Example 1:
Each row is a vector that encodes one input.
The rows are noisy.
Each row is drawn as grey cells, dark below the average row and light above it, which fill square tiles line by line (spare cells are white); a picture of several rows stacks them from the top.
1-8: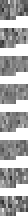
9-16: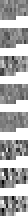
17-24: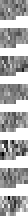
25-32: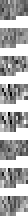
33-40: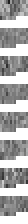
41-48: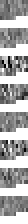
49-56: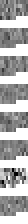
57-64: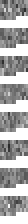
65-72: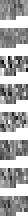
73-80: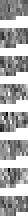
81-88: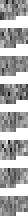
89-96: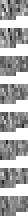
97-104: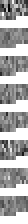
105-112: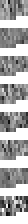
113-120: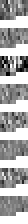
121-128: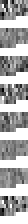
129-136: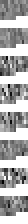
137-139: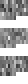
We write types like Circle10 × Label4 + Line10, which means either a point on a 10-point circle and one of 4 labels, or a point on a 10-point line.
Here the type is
Line8.
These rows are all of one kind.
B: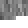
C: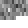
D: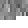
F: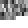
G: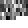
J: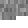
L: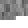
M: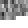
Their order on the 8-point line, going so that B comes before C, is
G, B, L, J, M, F, D, C.
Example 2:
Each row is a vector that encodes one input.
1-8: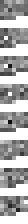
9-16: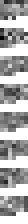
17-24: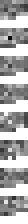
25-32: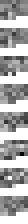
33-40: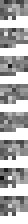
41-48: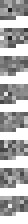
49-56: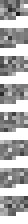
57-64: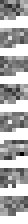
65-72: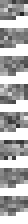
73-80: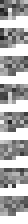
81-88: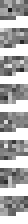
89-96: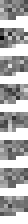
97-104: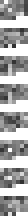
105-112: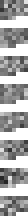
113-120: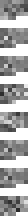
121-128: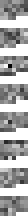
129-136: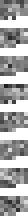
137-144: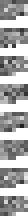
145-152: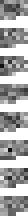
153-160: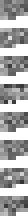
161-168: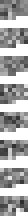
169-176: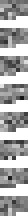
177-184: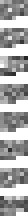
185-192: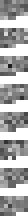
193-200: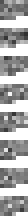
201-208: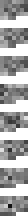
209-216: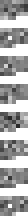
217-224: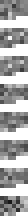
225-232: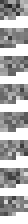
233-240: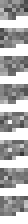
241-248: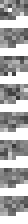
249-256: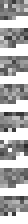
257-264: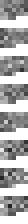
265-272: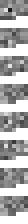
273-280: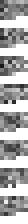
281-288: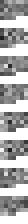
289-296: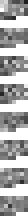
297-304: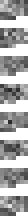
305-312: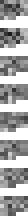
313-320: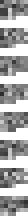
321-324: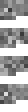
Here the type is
Label10.
